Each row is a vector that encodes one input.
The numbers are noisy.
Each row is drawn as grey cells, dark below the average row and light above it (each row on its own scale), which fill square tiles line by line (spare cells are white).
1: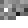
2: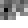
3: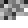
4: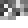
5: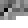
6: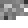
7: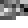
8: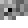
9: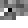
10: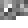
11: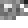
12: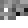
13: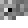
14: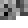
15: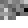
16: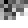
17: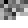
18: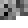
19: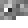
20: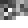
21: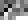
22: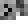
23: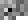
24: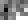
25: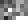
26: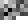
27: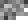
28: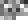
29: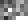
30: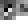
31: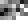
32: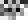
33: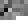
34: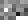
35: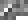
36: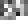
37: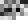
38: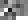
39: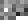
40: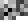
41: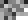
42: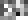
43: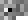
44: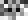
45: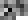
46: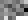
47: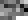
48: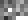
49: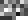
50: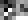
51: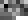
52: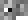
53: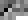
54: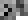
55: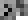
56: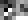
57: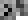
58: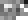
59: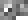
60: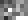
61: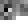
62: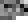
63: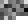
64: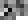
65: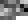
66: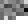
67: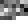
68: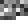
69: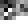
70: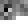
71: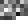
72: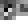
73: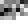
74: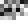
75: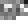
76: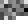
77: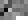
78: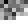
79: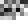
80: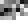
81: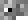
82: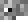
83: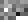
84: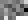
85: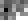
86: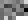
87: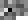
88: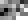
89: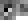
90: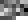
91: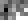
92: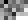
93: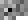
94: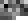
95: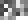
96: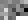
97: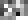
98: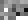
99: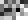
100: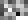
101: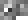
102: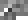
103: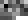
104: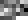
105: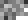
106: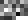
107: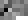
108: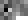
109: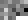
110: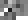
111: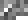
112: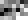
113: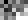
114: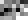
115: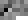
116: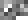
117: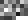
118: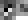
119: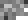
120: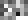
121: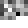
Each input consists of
a point on an 8-point line and three true/false values.
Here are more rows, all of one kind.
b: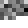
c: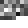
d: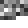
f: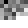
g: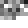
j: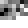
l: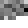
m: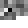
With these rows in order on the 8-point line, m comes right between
f and l.
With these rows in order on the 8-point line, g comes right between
d and f.
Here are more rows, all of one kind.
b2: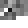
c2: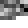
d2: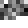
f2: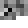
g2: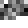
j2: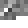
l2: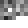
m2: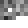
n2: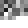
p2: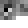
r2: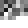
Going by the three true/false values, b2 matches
f2 and j2.
